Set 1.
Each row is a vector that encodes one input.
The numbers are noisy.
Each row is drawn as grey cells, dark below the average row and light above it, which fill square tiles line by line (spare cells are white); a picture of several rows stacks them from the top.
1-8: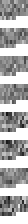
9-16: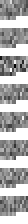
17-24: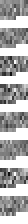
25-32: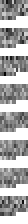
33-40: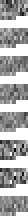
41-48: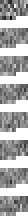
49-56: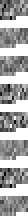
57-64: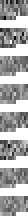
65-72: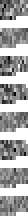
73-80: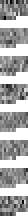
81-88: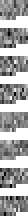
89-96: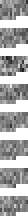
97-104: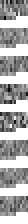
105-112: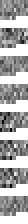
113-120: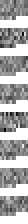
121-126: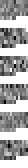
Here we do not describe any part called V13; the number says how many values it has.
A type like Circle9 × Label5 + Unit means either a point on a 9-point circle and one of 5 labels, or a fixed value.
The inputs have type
Bool × V13 + Label10.
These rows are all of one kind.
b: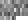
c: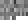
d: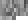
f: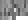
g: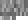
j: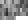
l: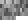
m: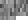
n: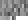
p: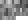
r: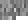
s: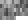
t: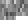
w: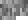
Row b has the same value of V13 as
j, l, p and s.
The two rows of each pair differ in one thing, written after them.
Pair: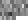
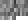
the value of V13
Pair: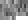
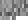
the true/false value
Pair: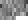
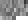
the true/false value
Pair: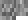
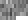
the true/false value
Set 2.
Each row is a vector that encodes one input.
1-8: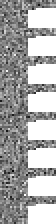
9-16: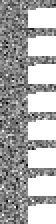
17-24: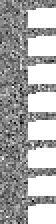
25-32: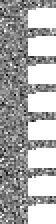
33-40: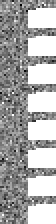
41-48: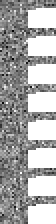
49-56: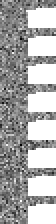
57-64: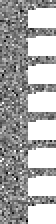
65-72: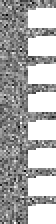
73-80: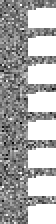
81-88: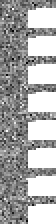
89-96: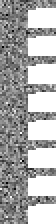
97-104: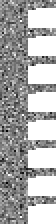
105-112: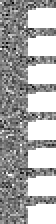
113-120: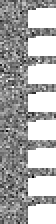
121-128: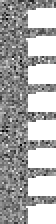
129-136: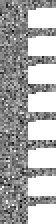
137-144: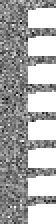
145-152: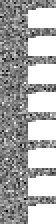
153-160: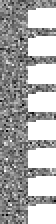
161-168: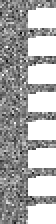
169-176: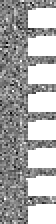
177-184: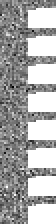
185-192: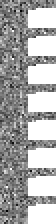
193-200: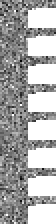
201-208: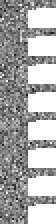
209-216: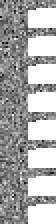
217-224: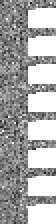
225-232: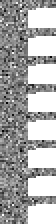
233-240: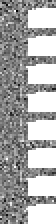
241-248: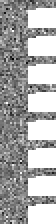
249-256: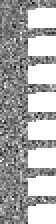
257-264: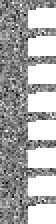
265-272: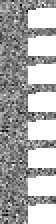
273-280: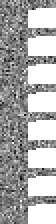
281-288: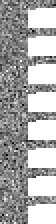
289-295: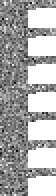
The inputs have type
Circle20 × (Label6 + Line11).
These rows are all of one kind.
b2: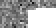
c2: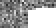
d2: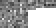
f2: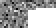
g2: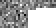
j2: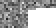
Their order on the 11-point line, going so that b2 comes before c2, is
f2, j2, b2, d2, c2, g2.
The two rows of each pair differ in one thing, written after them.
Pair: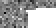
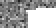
the place on the 20-point circle
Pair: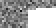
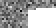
the place on the 11-point line
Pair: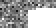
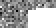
the place on the 20-point circle
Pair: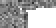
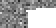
the place on the 20-point circle
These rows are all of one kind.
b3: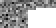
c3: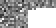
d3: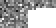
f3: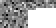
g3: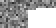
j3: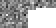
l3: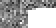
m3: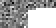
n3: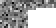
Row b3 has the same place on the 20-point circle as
c3, d3 and g3.
